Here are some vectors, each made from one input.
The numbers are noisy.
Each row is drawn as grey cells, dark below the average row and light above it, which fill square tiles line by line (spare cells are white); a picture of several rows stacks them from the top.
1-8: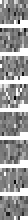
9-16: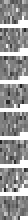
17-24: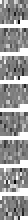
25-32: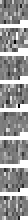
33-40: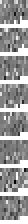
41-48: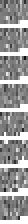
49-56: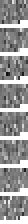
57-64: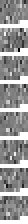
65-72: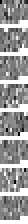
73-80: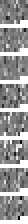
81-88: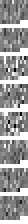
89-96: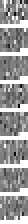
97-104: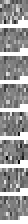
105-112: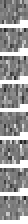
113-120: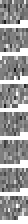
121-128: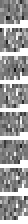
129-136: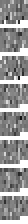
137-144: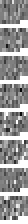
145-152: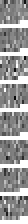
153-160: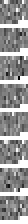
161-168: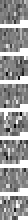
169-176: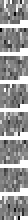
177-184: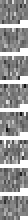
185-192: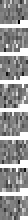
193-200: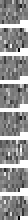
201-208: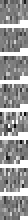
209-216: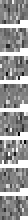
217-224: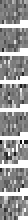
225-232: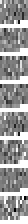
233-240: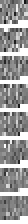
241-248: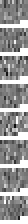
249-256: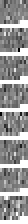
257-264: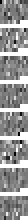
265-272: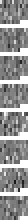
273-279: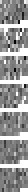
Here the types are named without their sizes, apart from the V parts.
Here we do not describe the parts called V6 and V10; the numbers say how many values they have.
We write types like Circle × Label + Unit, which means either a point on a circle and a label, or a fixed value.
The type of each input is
(Bool × (Line + V6) + V10) × Circle × Line.
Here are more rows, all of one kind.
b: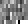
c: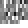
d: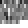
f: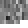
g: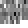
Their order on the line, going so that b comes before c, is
b, c, f, g, d.
